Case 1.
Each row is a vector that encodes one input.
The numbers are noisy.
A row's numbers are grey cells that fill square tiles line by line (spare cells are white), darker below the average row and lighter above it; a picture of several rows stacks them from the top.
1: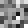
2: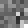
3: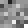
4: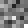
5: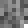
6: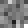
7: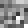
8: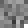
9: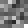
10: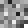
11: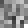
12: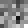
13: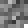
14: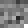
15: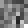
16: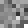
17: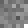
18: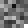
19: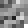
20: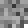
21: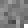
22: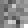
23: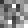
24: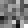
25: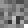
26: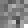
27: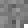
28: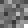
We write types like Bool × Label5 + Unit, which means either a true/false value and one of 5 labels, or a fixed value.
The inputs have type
Line4.
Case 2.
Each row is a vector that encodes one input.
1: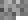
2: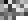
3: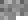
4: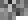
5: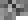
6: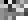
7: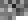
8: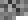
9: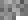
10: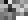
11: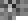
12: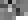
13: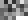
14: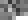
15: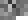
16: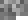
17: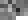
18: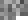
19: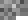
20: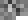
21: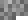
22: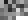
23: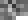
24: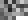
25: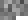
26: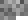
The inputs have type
Line4.
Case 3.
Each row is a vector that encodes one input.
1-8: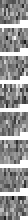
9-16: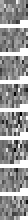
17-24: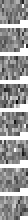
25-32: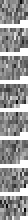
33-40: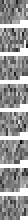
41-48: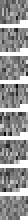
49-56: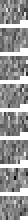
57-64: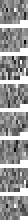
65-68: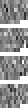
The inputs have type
Bool × Bool × Bool × Bool + Unit.
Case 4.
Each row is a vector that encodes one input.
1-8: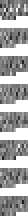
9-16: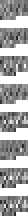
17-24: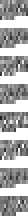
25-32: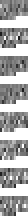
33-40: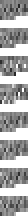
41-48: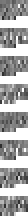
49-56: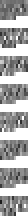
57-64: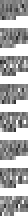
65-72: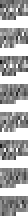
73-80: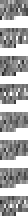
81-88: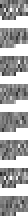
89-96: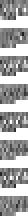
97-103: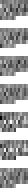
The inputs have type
Line7.
